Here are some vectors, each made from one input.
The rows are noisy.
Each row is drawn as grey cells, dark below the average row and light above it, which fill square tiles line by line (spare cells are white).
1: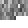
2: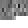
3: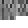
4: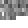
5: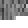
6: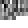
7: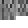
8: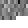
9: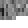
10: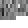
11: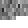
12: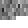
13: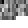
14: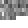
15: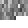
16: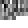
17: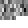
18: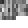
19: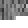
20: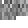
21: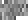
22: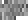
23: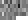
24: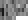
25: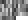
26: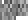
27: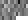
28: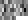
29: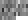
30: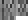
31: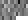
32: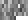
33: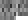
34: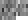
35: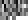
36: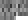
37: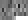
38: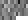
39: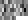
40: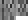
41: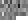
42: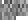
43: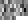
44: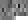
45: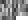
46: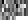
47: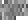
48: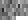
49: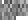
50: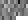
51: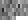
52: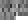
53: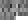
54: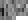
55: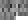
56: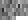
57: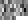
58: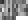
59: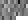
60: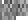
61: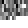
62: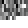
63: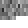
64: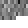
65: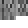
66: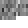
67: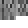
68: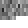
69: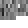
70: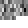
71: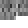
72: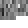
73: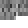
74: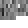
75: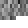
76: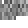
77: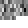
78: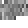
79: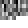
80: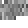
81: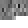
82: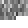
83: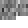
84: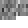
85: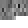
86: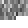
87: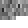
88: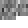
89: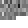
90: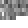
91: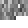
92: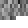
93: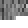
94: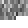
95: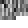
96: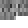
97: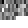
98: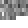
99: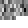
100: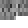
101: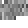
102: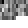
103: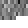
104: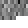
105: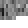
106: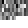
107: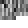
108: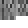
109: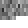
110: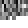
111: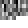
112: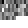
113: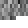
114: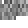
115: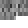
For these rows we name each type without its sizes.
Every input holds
either a point on a circle, or a fixed value, or four true/false values.
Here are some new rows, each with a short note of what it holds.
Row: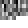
a point on a circle
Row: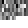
a point on a circle
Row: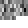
a fixed value
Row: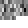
a fixed value
